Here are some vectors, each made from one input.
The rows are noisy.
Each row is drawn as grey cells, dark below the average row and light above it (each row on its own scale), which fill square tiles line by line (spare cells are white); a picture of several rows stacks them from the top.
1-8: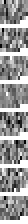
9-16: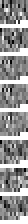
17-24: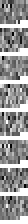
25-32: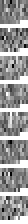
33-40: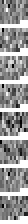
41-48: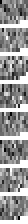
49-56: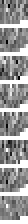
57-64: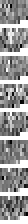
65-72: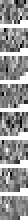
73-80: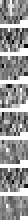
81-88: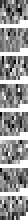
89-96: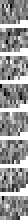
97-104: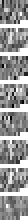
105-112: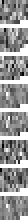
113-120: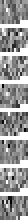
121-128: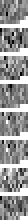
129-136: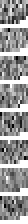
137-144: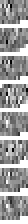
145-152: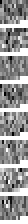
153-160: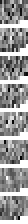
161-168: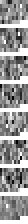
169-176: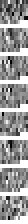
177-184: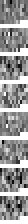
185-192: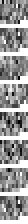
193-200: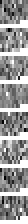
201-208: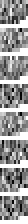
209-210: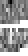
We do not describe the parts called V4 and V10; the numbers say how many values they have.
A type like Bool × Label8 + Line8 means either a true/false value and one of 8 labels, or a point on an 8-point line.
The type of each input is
(Circle11 + V10) × V4 + Tree11.
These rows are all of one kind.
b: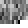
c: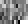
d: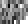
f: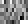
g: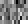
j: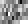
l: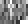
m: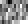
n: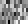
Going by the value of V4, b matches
c, g and l.
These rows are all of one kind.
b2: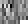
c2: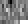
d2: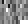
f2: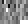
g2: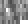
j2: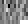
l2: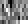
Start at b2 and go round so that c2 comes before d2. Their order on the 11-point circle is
b2, l2, c2, j2, f2, d2, g2.
